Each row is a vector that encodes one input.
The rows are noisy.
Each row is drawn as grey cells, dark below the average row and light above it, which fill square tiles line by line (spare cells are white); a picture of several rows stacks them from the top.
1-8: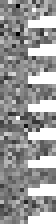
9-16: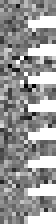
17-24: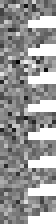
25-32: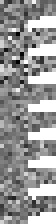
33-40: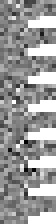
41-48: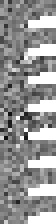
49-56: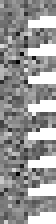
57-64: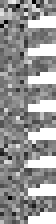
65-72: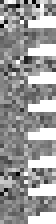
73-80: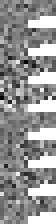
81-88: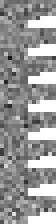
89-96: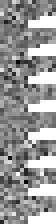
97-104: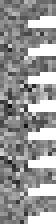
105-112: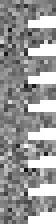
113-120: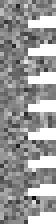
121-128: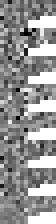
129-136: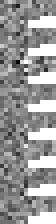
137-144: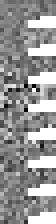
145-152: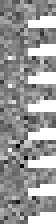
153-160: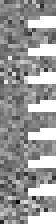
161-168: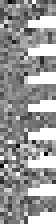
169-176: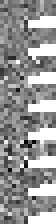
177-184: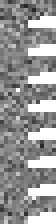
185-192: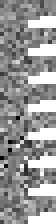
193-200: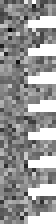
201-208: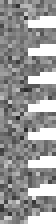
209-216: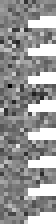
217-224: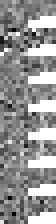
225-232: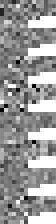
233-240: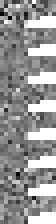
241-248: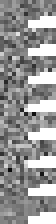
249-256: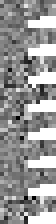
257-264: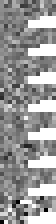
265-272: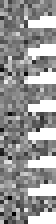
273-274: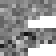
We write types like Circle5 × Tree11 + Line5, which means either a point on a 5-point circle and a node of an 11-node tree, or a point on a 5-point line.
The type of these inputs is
(Label9 + Tree7) × (Line7 + Line13).
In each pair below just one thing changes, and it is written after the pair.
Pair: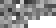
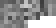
the place on the 13-point line
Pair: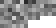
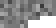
the node of the tree
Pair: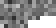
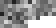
the node of the tree
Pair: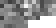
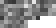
the node of the tree
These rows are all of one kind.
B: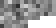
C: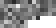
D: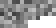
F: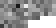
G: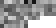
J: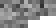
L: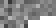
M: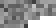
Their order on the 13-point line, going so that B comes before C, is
D, M, B, F, C, G, L, J.
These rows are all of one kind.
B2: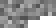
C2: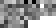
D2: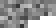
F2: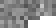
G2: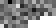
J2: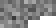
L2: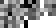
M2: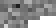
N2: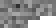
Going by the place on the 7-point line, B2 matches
F2, J2 and L2.
